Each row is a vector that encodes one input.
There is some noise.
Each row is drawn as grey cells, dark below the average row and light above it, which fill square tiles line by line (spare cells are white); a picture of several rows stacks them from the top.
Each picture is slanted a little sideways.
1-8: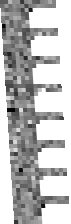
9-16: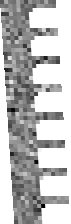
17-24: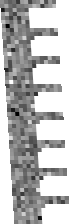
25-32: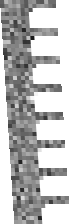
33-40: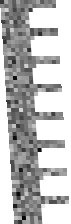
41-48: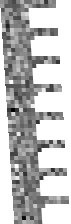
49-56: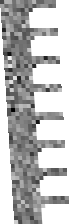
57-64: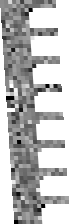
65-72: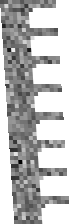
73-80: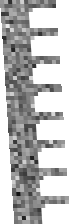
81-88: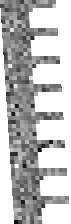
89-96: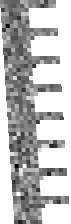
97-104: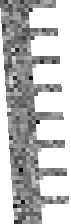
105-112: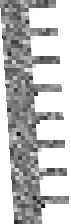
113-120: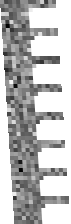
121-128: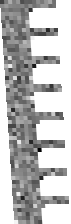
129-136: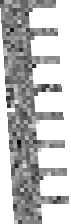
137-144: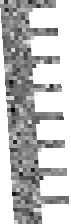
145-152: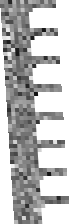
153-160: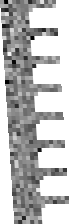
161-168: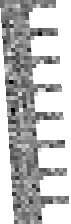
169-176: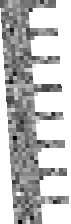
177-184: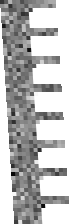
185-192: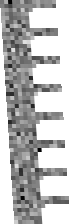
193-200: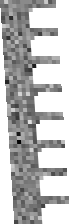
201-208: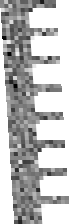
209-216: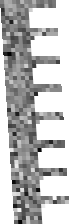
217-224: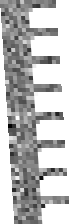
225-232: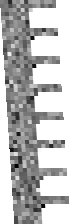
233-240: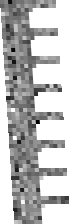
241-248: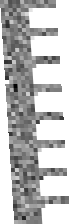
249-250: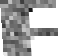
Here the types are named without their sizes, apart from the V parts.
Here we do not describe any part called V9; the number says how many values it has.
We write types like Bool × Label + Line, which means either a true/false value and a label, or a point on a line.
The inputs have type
Bool × Bool × Bool × (Circle + Unit) × Line × Tree × Tree × Tree × V9.
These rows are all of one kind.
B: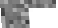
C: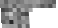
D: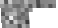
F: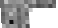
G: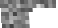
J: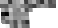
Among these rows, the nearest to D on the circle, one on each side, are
B and C.
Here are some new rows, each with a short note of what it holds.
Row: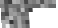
a point on a circle, a point on a line, a node of each of three trees, three true/false values and a value of V9
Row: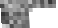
a point on a line, a node of each of three trees, three true/false values and a value of V9
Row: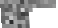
a point on a circle, a point on a line, a node of each of three trees, three true/false values and a value of V9
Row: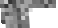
a point on a line, a node of each of three trees, three true/false values and a value of V9
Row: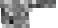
a point on a circle, a point on a line, a node of each of three trees, three true/false values and a value of V9
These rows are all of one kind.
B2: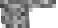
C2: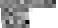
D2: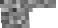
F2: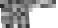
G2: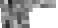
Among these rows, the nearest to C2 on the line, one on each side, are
D2 and F2.
